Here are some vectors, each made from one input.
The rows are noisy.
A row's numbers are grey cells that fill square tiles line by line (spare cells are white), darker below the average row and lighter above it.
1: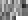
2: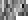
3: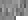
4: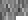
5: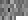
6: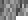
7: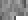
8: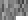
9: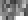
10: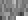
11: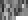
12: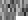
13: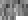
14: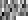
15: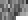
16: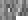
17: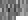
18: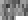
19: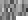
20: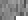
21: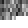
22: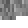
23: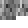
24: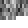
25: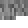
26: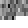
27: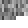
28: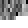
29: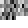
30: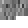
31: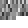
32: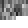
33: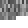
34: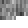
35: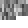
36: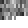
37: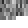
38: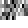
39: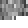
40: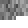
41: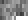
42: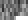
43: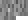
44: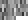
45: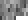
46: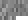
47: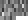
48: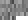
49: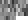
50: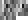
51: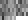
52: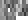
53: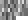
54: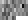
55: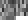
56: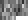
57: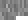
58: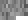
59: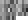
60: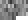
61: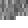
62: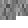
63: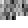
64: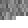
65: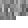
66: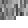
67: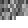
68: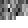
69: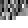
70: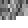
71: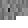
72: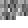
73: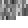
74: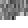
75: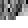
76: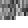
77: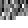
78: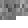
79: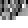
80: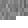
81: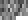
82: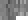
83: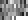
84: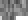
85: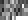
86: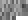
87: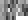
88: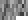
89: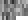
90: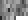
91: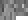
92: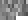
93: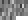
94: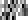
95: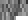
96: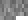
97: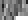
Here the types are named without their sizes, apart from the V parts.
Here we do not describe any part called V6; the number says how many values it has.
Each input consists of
a true/false value, together with either a point on a line, or a value of V6.
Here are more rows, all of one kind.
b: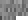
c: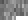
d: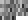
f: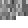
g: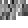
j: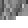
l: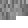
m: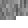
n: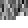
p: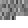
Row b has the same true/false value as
c, d, f and g.
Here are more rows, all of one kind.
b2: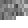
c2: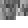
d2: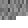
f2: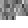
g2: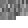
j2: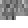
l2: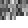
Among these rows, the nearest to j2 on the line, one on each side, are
b2 and f2.
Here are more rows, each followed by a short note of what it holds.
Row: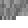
a true/false value and a value of V6
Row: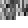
a point on a line and a true/false value
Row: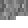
a true/false value and a value of V6
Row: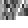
a point on a line and a true/false value
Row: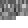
a point on a line and a true/false value
